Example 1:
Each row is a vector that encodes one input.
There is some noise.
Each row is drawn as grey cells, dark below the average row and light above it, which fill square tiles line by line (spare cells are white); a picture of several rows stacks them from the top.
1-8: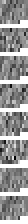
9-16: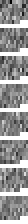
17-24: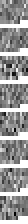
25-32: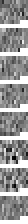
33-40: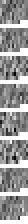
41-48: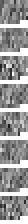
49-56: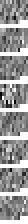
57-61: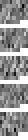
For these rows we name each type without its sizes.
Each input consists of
a true/false value, together with either a fixed value, or a node of a tree.
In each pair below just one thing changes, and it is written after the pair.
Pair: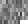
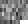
the true/false value
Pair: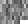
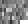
the true/false value
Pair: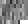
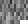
the true/false value
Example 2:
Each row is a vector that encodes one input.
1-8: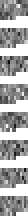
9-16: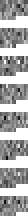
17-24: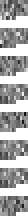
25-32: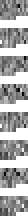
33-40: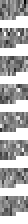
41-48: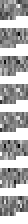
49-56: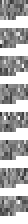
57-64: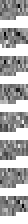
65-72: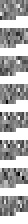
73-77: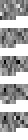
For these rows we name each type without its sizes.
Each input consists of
a label, together with either a fixed value, or a node of a tree.
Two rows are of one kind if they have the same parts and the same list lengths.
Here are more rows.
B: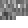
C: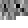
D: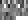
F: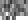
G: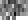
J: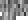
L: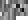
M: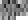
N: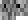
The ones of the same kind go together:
B, D
C, F, G, J, L, M, N

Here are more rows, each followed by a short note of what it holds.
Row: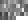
a label
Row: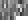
a label
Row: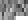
a label and a node of a tree
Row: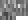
a label
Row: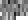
a label and a node of a tree
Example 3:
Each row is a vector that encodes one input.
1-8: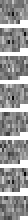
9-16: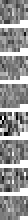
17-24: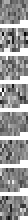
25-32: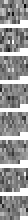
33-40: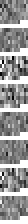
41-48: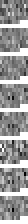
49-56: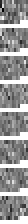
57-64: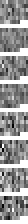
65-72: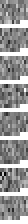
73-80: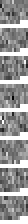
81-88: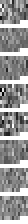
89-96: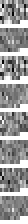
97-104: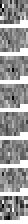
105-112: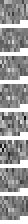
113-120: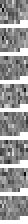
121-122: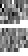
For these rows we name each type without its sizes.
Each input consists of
either a point on a circle and four true/false values, or a fixed value.
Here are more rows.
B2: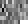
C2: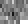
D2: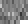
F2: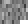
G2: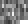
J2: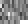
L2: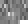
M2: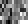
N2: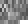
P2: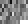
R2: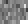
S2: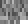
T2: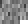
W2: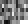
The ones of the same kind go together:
B2, C2, D2, F2, G2, J2, L2, N2, P2, R2, S2, T2, W2
M2

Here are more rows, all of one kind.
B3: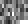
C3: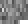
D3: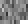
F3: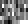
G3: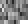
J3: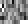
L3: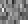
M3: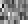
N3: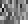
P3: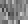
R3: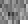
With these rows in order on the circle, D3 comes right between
G3 and N3.
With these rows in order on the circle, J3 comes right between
F3 and R3.
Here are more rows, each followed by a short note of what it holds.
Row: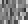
a fixed value
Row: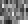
a point on a circle and four true/false values
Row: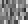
a fixed value
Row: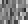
a fixed value
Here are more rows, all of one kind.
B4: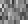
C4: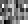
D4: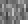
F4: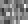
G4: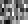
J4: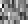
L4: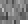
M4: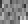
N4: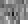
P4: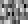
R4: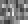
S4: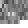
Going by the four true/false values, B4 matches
F4, G4 and J4.
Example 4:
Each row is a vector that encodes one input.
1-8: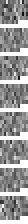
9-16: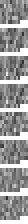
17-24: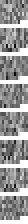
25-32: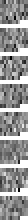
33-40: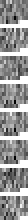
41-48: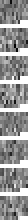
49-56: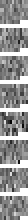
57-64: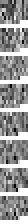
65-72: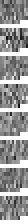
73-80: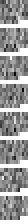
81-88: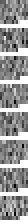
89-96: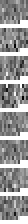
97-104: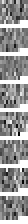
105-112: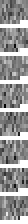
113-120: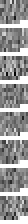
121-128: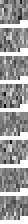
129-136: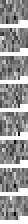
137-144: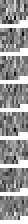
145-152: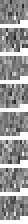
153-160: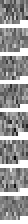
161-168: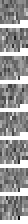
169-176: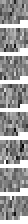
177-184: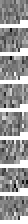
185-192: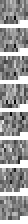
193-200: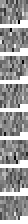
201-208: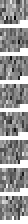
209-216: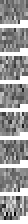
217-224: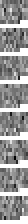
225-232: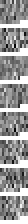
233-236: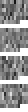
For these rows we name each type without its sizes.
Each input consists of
a point on a line, together with either a fixed value, or a node of a tree.
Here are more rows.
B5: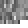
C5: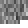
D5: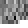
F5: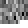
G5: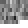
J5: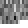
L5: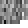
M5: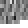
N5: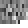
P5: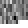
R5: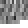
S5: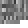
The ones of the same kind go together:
B5, C5, L5, N5, S5
D5, F5, G5, J5, M5, P5, R5

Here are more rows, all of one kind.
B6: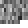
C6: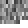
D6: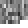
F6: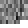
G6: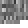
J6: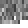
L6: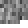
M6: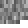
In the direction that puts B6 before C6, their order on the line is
B6, L6, D6, M6, C6, J6, F6, G6.
